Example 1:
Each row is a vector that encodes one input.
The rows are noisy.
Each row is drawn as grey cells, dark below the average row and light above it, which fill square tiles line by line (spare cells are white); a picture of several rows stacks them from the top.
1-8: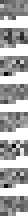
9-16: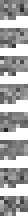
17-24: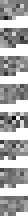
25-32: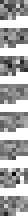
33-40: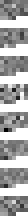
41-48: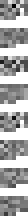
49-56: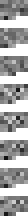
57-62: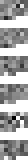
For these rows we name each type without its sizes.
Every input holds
a list of points on a line.
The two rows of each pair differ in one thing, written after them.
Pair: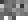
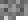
the place on the line in item 1 of the list
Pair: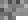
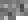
the place on the line in item 2 of the list
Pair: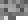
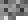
the place on the line in item 2 of the list
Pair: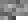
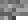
the place on the line in item 2 of the list
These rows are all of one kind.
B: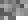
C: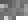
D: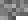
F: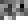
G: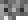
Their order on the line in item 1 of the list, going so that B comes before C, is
D, B, F, C, G.
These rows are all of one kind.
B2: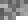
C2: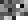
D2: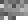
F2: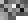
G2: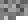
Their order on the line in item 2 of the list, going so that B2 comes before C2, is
D2, B2, C2, F2, G2.
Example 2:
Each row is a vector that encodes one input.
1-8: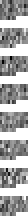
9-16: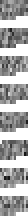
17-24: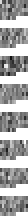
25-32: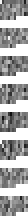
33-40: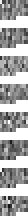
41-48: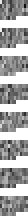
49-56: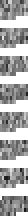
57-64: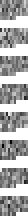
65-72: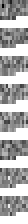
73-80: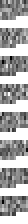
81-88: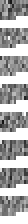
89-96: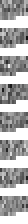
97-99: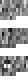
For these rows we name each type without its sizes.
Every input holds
either a point on a line, or three true/false values.
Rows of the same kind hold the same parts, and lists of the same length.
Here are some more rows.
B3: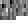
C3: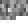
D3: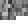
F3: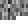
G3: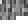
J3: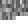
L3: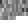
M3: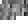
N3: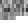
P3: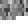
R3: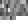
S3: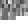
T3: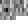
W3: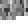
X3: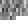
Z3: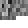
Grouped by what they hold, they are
B3, D3, F3, G3, M3, Z3
C3, J3, L3, N3, P3, R3, S3, T3, W3, X3

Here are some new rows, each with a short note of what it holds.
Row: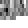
three true/false values
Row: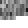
three true/false values
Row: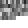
three true/false values
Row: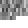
three true/false values
